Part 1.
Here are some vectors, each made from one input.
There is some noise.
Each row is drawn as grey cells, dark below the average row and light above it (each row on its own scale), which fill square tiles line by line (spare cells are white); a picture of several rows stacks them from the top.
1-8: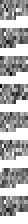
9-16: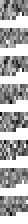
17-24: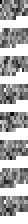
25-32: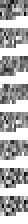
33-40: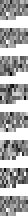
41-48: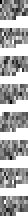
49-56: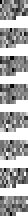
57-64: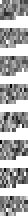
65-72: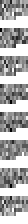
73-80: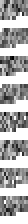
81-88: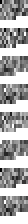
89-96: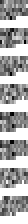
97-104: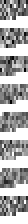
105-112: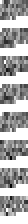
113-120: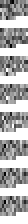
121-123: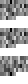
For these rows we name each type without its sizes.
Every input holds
either a node of a tree, or three true/false values.
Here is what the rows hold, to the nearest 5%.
About 45% of them hold a node of a tree. The rest hold three true/false values.
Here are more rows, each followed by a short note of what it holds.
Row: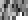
three true/false values
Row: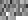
a node of a tree
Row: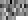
a node of a tree
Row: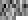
a node of a tree
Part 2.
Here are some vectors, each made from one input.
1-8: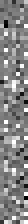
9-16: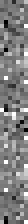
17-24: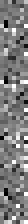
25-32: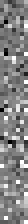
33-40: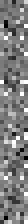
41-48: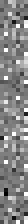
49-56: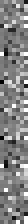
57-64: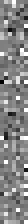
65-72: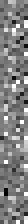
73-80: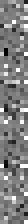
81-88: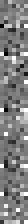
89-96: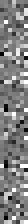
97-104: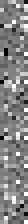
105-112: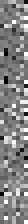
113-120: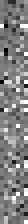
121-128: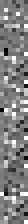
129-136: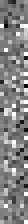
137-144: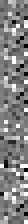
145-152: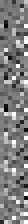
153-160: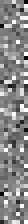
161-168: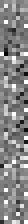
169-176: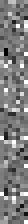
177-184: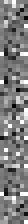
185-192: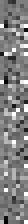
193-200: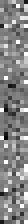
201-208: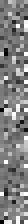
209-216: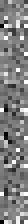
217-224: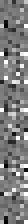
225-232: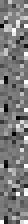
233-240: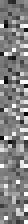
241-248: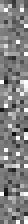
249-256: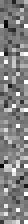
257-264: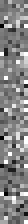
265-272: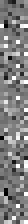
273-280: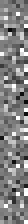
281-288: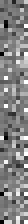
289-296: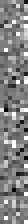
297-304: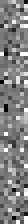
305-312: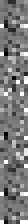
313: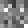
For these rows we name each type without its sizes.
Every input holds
a label and a true/false value.
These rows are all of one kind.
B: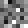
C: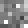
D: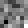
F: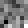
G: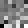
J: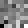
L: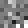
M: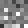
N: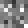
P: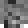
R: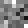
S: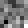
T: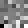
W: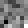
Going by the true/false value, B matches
C, P and R.
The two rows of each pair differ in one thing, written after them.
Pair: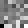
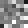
the true/false value
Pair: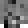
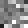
the label
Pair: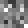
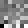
the label
